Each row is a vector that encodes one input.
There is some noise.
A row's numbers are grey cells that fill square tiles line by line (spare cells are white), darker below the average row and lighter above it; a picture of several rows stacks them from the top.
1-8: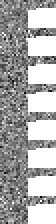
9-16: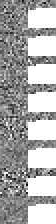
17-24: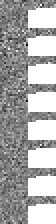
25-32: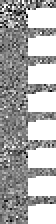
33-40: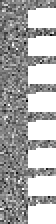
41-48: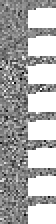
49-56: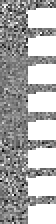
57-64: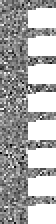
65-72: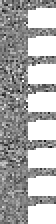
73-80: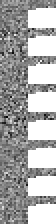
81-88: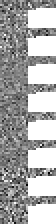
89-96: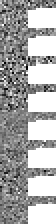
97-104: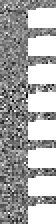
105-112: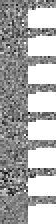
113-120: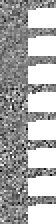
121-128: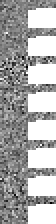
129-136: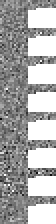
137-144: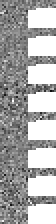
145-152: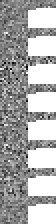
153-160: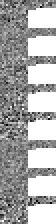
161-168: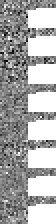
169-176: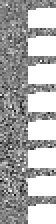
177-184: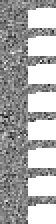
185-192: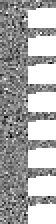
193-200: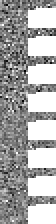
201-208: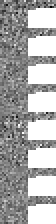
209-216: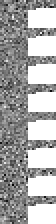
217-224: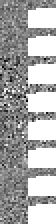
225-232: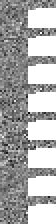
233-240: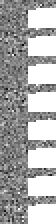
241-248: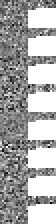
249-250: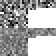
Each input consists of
either a point on an 8-point line, or a point on a 9-point line, or a list of up to three points on a 7-point line.
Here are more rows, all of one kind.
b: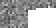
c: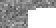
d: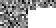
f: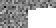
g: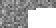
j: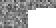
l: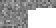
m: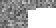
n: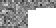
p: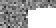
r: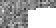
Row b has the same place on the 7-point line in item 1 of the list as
f and m.
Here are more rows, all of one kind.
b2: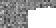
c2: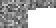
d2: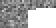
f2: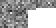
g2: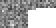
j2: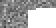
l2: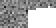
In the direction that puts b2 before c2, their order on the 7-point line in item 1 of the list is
b2, l2, g2, d2, f2, j2, c2.
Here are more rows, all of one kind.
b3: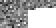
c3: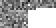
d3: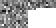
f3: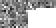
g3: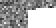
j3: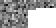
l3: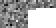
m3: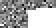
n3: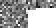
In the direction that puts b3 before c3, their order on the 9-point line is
j3, l3, n3, g3, b3, m3, c3, d3, f3.
